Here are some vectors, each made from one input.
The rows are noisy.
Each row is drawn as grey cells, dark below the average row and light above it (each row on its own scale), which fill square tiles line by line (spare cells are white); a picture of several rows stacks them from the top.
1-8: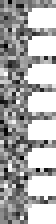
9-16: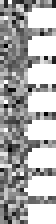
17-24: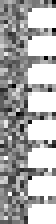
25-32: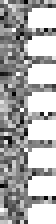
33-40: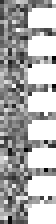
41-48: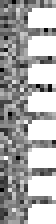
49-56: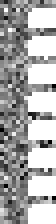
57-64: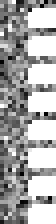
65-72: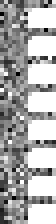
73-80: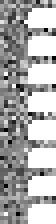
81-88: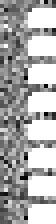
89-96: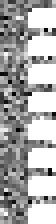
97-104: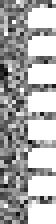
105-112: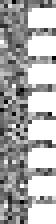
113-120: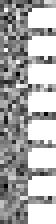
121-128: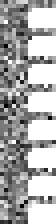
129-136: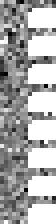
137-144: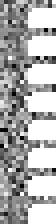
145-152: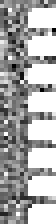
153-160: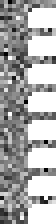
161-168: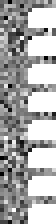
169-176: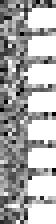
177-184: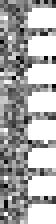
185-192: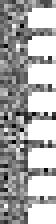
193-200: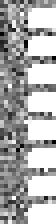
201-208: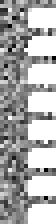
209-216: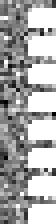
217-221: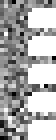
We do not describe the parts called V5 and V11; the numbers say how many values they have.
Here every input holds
a node of an 8-node tree, together with either a point on a 6-point line, or a value of V5 and a value of V11.
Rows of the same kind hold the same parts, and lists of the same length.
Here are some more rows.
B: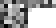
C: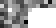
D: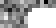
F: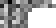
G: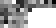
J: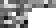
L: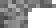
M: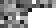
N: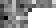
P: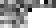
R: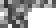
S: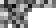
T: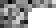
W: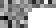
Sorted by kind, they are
B, C, F, J, L, M, N, T, W
D, G, P, R, S

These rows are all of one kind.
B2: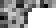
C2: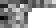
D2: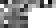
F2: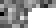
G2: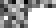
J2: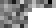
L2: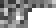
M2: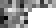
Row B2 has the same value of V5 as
F2 and L2.
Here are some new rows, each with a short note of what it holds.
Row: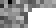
a node of an 8-node tree, a value of V5 and a value of V11
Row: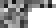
a node of an 8-node tree, a value of V5 and a value of V11
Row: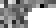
a point on a 6-point line and a node of an 8-node tree
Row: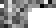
a node of an 8-node tree, a value of V5 and a value of V11
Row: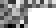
a node of an 8-node tree, a value of V5 and a value of V11
